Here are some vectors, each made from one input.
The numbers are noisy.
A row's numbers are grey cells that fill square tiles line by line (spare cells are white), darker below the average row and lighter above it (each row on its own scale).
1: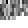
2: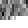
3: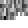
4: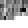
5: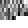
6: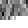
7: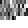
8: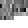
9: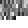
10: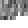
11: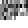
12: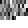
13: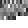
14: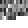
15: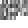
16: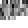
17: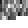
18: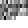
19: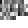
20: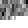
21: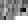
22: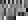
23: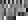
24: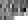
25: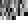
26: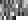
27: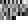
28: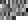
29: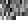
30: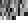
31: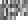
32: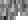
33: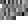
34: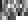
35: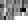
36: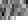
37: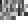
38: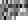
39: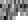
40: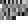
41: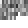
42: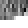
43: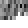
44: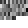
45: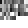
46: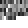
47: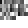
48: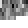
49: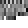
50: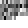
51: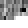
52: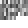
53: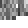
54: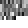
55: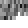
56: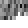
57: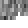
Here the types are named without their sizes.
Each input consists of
either a node of a tree, or three true/false values.
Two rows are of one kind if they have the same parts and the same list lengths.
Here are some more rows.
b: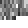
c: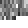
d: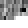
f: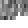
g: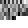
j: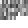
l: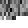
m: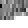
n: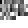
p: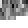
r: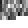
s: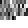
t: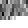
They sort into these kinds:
b, c, g, l, n, r, s
d, f, j, m, p, t

